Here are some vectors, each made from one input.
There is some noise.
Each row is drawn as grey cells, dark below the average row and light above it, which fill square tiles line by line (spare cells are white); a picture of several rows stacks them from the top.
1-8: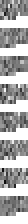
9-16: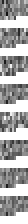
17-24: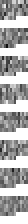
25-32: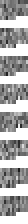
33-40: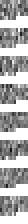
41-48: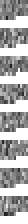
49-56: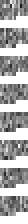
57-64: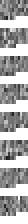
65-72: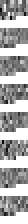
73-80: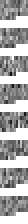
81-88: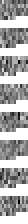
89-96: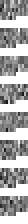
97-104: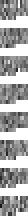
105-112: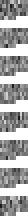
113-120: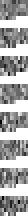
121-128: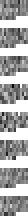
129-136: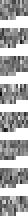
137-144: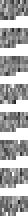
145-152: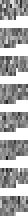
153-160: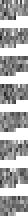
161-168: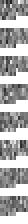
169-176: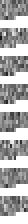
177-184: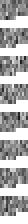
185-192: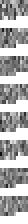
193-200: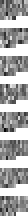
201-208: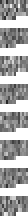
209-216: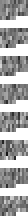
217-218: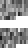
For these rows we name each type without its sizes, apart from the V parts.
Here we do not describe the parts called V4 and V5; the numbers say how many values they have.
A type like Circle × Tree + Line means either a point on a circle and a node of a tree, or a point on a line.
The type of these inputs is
Bool × Bool × Bool × (Line + V5) + List(V4) × Tree.
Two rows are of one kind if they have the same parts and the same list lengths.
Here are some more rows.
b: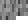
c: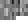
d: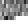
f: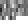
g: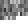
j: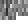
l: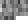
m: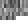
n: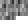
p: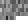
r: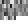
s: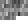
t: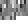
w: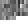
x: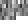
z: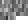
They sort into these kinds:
b, p, w, z
c, d, l, m, n, s
f, g
j
r, t, x

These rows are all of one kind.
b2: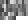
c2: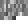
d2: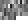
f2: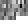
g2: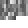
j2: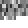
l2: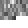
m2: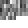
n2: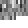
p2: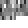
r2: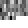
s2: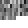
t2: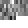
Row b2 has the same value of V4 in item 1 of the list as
g2, m2 and r2.
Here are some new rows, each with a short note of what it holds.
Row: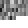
a node of a tree, together with a list of two items
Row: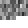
a point on a line and three true/false values
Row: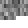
three true/false values and a value of V5
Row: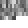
a node of a tree, together with a list of one item
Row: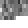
three true/false values and a value of V5
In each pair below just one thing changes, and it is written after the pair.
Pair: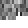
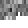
the value of V4 in item 2 of the list
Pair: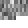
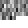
the value of V4 in item 2 of the list
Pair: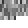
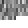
the value of V4 in item 2 of the list
